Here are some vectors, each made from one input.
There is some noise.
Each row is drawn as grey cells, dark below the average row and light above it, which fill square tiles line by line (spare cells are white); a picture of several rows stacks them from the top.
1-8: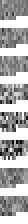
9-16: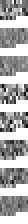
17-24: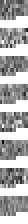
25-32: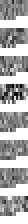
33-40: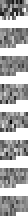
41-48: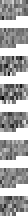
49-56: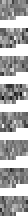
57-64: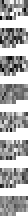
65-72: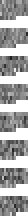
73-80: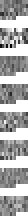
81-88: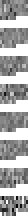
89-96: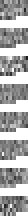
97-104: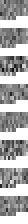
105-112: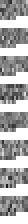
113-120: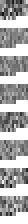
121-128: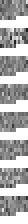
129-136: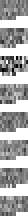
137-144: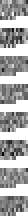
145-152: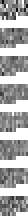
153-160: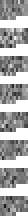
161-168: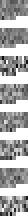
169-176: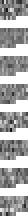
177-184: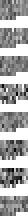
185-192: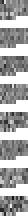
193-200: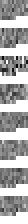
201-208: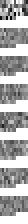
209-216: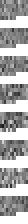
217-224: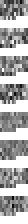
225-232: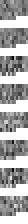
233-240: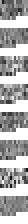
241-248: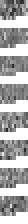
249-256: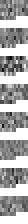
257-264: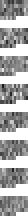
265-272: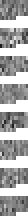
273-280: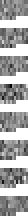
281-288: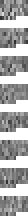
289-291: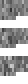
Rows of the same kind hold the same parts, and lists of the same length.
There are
2 kinds of row.
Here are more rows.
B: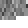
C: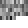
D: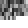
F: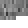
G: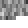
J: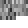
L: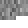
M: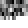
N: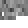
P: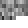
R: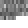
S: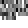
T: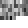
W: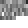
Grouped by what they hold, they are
B, C, D, F, G, J, L, M, N, P, R, T, W
S

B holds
one of 7 labels and three labels (each one of 8).
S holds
a fixed value.
